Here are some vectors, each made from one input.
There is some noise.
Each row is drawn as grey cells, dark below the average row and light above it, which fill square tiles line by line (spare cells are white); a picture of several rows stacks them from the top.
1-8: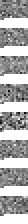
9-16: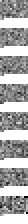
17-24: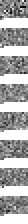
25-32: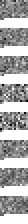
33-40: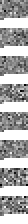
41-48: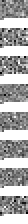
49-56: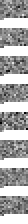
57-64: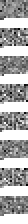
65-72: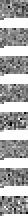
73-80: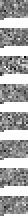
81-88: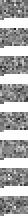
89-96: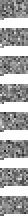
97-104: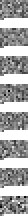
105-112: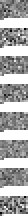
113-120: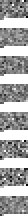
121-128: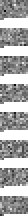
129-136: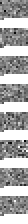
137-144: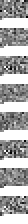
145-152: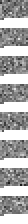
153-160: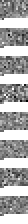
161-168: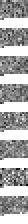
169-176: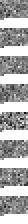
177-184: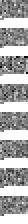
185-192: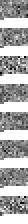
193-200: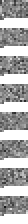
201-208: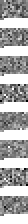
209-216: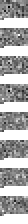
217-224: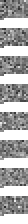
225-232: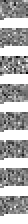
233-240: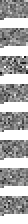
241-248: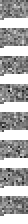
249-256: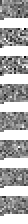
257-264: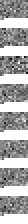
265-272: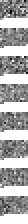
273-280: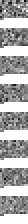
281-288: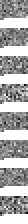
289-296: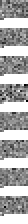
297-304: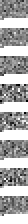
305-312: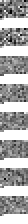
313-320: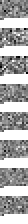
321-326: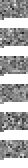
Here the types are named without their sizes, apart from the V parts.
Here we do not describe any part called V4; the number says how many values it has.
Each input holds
a node of a tree and a true/false value, together with either a point on a line, or a list of values of V4.
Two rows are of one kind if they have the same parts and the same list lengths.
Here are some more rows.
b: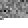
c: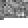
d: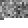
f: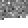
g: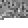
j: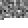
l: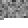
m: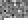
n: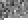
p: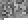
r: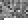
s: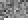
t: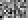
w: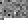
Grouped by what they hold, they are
b, f, l, s
c, n, p
d, w
g, j, m, r
t

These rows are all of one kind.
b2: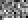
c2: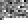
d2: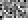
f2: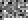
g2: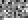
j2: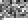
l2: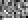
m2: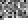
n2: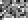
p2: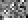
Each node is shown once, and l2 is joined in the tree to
f2 and g2.
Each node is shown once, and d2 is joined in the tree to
m2.
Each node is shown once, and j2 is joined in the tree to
b2, g2 and n2.
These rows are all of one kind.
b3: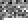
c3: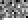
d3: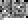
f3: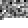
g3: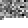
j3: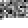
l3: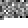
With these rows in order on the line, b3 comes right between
c3 and f3.
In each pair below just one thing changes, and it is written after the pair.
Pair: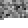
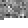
the node of the tree
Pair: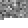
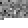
the node of the tree
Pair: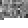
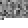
the true/false value
